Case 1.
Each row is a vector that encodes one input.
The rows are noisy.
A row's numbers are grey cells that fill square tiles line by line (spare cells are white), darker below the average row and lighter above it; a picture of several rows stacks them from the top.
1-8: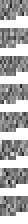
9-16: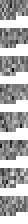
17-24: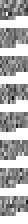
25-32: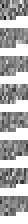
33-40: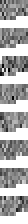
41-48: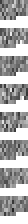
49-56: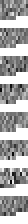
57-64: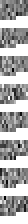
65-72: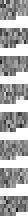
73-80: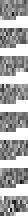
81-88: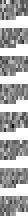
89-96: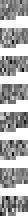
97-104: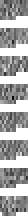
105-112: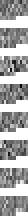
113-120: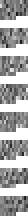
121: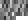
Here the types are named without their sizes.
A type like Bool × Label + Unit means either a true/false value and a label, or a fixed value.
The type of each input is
List(Line).
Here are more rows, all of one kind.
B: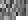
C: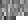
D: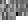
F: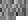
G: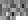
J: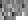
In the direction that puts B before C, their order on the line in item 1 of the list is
F, B, D, G, J, C.
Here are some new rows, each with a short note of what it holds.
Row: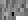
a list of two items
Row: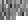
a list of one item
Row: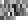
the empty list
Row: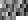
a list of two items
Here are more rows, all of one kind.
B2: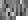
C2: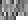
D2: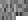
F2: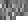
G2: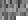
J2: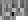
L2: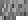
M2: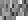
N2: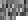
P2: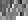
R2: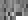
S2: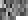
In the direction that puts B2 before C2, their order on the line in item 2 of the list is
B2, D2, N2, M2, C2, L2, G2, S2, R2, P2, J2, F2.
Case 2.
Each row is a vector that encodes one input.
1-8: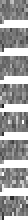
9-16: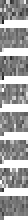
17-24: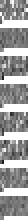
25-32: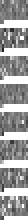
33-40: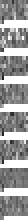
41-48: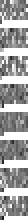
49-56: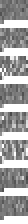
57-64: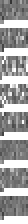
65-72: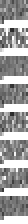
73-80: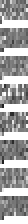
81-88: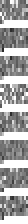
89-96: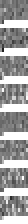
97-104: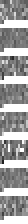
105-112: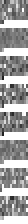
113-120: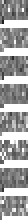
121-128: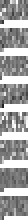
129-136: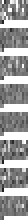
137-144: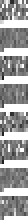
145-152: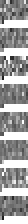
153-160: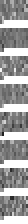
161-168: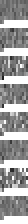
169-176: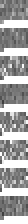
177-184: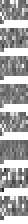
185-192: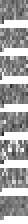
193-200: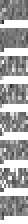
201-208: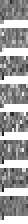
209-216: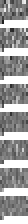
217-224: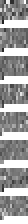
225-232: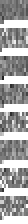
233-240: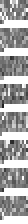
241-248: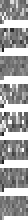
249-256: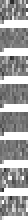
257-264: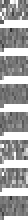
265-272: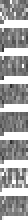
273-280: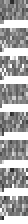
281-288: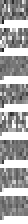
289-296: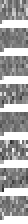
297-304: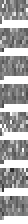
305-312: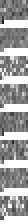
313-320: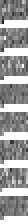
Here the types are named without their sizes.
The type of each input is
Circle + Line.
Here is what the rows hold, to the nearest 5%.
About 75% of them hold a point on a circle. The rest hold a point on a line.
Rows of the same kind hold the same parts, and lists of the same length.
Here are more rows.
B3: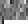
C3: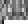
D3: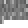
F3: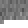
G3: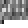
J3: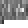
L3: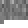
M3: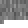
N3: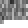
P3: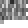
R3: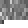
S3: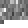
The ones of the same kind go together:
B3, D3, F3, J3, L3, M3, N3, P3
C3, G3, R3, S3

